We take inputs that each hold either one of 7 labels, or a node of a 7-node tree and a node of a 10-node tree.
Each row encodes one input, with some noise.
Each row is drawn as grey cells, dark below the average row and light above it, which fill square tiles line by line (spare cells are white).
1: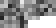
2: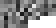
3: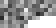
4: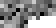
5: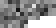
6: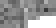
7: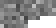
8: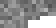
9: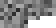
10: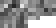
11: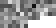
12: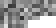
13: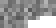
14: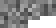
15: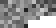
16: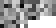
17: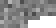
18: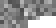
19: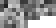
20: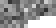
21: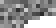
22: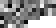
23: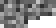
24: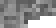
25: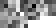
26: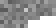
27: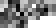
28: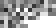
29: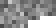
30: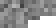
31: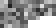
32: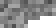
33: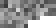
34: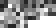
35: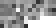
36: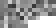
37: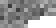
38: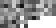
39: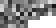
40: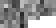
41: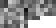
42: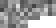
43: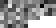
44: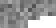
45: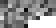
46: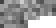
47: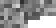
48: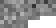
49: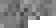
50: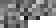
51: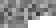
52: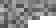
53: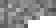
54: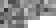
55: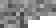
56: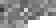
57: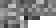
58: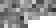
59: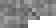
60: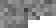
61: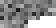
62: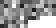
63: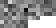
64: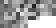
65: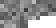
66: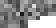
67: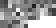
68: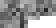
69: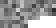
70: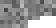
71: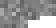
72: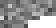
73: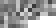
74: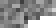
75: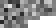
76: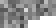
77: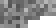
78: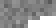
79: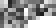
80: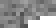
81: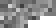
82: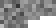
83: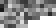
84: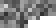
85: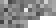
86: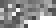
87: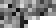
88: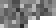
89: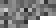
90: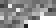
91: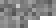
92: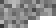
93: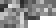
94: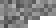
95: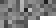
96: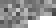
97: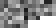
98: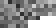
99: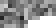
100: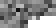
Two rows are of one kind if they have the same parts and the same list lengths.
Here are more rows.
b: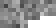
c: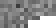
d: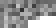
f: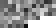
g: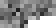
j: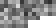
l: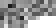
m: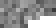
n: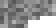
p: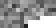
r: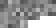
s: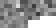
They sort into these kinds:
b, c, f, g, j, l, m, n, p, r
d, s

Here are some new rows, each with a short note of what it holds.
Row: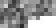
a node of a 7-node tree and a node of a 10-node tree
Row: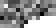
one of 7 labels
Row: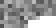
one of 7 labels
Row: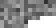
one of 7 labels
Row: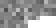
a node of a 7-node tree and a node of a 10-node tree
